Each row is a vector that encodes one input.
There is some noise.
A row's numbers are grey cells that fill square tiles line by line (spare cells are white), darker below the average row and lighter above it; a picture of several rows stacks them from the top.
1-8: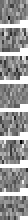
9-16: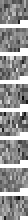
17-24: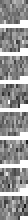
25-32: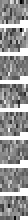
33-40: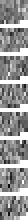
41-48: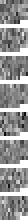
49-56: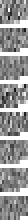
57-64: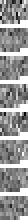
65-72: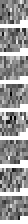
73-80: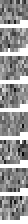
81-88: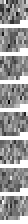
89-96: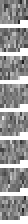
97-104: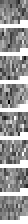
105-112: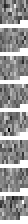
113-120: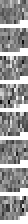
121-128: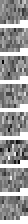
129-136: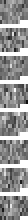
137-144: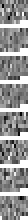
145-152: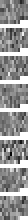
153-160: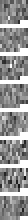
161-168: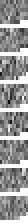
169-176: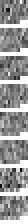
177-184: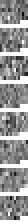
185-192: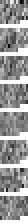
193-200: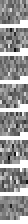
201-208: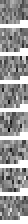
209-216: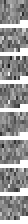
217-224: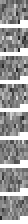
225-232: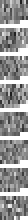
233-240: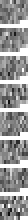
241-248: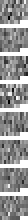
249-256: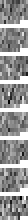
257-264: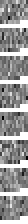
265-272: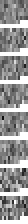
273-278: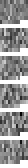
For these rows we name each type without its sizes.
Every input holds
a node of a tree, together with either a point on a line, or a node of a tree.
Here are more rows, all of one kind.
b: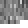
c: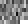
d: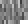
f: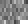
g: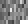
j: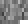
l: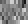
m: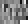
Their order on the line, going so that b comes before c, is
l, d, j, m, b, g, f, c.
